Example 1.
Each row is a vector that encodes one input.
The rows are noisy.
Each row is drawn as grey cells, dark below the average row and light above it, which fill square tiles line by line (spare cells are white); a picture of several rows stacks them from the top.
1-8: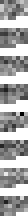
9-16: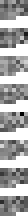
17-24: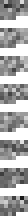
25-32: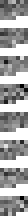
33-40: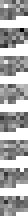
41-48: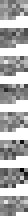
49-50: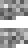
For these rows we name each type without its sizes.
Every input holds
a point on a line and a true/false value.
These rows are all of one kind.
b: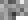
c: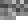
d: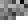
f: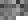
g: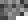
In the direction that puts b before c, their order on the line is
b, c, f, g, d.
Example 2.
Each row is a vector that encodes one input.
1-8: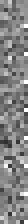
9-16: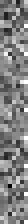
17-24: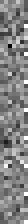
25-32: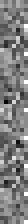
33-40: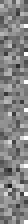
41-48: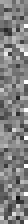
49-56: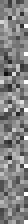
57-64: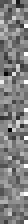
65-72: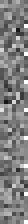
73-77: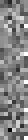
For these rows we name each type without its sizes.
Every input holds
either a node of a tree, or three true/false values.
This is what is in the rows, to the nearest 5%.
About 40% of them hold a node of a tree. The rest hold three true/false values.
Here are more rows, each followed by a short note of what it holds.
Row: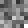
a node of a tree
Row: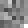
three true/false values
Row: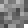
three true/false values
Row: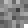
three true/false values
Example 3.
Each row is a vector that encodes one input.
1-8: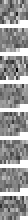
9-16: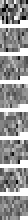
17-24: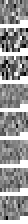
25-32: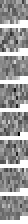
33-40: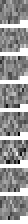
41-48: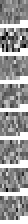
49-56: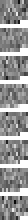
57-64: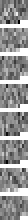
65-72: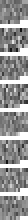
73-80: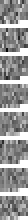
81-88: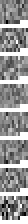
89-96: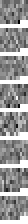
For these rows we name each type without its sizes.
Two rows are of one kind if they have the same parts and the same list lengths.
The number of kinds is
3.
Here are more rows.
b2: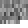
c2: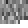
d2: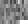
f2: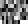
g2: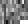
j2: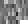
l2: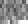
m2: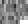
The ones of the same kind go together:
b2, g2, j2, m2
c2, d2, l2
f2

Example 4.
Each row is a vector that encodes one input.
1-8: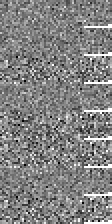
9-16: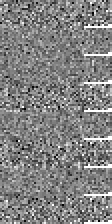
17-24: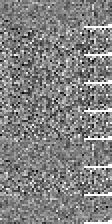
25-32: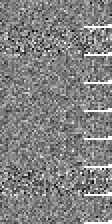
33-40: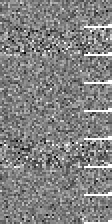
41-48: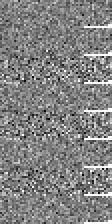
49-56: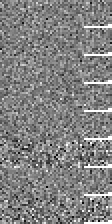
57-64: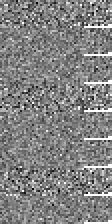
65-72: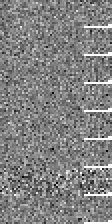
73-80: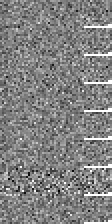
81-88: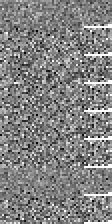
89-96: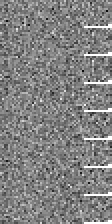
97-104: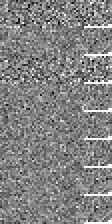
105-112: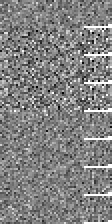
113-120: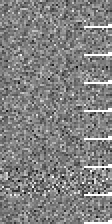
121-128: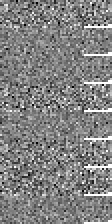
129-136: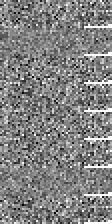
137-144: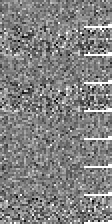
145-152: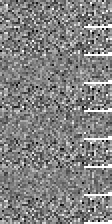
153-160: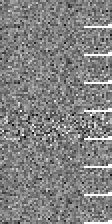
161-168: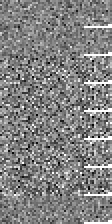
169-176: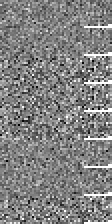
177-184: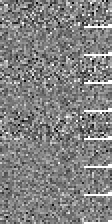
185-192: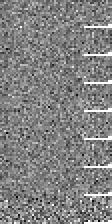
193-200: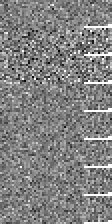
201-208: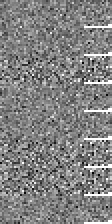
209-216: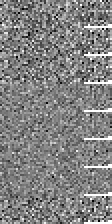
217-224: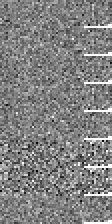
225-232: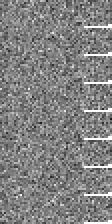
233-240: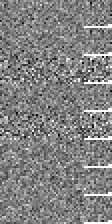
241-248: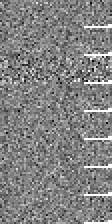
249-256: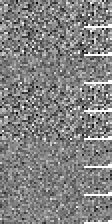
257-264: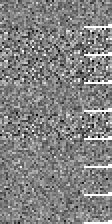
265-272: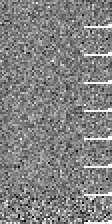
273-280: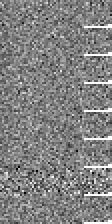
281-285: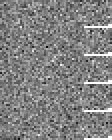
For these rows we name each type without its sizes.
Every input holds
either a label, or a point on a line.
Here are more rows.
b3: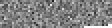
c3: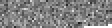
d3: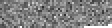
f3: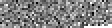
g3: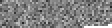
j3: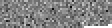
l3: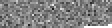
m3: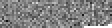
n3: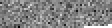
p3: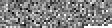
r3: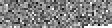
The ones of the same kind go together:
b3, c3, d3, g3, j3, l3, m3, n3
f3, p3, r3

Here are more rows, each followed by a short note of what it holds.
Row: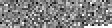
a point on a line
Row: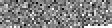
a point on a line
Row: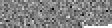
a label
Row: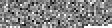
a point on a line
